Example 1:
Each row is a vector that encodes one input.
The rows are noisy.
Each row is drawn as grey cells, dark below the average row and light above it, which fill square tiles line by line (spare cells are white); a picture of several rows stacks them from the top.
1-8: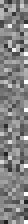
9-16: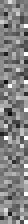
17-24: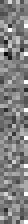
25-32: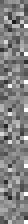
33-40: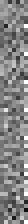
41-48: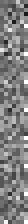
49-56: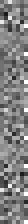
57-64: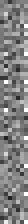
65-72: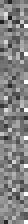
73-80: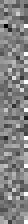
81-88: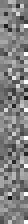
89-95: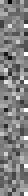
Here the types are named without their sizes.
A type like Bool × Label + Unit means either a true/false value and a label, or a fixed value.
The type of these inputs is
Bool × Bool × Bool.
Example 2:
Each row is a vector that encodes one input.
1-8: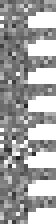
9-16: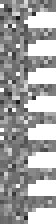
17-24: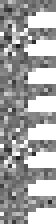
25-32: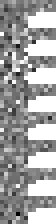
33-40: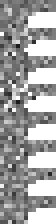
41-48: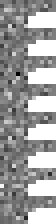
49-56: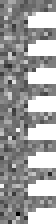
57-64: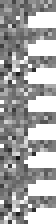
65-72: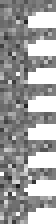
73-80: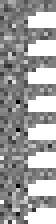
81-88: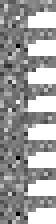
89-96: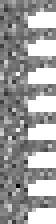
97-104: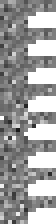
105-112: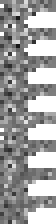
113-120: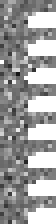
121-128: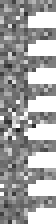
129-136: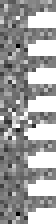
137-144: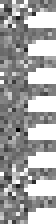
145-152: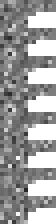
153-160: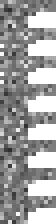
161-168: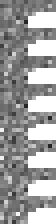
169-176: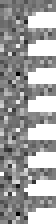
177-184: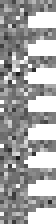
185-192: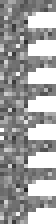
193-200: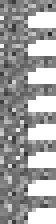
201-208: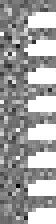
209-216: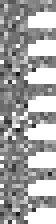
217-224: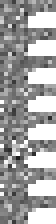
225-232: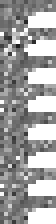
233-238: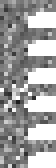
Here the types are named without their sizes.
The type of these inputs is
Line.
